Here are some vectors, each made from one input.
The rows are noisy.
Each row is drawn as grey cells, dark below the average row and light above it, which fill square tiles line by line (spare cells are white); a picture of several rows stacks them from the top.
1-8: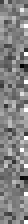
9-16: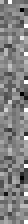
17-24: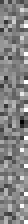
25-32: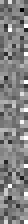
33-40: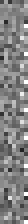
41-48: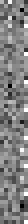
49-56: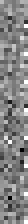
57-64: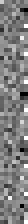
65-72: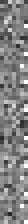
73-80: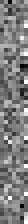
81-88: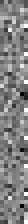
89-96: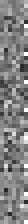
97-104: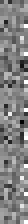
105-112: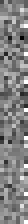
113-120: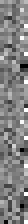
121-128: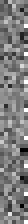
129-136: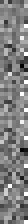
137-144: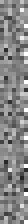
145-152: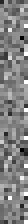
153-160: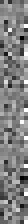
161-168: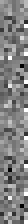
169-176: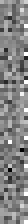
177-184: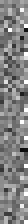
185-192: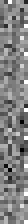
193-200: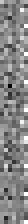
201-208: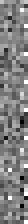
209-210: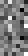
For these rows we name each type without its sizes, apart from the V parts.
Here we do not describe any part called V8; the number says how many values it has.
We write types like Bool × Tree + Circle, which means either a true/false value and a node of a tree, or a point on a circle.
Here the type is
Bool × List(Line) + V8 × V8.
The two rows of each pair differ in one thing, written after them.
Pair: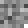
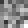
the true/false value
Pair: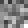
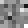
the true/false value
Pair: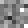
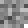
the place on the line in item 1 of the list
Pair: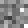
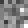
the true/false value
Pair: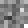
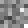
the place on the line in item 1 of the list
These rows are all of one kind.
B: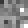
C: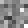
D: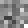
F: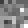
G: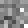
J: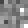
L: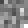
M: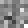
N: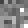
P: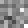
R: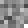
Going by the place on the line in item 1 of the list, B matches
F and P.
